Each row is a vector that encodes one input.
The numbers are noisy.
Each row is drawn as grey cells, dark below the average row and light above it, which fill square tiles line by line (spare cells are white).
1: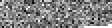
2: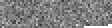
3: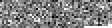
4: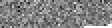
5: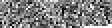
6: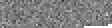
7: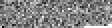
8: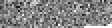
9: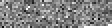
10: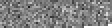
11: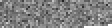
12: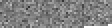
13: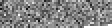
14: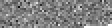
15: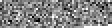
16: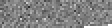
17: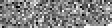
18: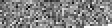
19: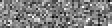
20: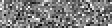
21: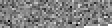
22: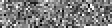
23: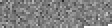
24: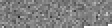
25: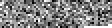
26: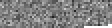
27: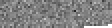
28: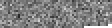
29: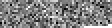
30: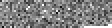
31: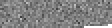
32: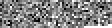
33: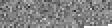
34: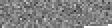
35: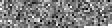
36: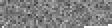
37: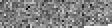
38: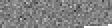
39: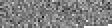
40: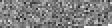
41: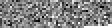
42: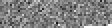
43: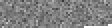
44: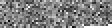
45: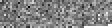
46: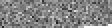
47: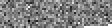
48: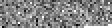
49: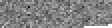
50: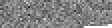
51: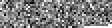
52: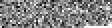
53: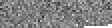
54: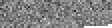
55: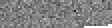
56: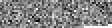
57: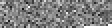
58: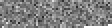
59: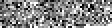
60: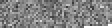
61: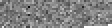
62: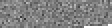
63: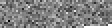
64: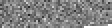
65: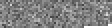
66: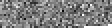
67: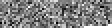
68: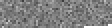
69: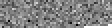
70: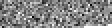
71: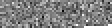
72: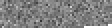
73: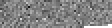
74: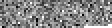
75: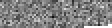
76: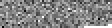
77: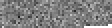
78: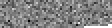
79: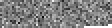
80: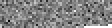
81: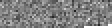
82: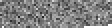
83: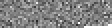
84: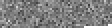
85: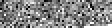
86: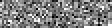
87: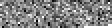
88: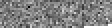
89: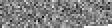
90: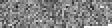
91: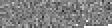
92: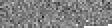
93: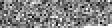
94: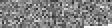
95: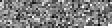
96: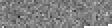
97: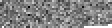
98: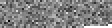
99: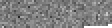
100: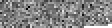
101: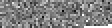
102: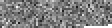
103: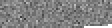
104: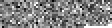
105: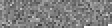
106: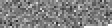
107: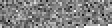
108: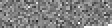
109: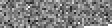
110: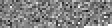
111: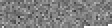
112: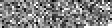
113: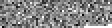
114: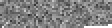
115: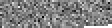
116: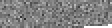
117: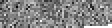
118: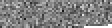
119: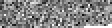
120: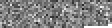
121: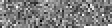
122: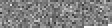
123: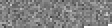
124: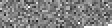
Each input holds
either a point on an 8-point line, or three true/false values.
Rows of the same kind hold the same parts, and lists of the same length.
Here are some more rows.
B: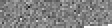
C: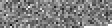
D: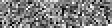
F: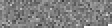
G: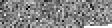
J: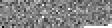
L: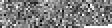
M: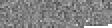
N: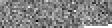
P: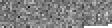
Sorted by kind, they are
B, F, G, L, M, P
C, D, J, N

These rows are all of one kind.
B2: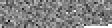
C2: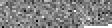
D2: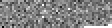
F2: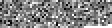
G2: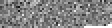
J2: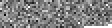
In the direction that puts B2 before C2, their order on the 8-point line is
B2, J2, F2, G2, D2, C2.
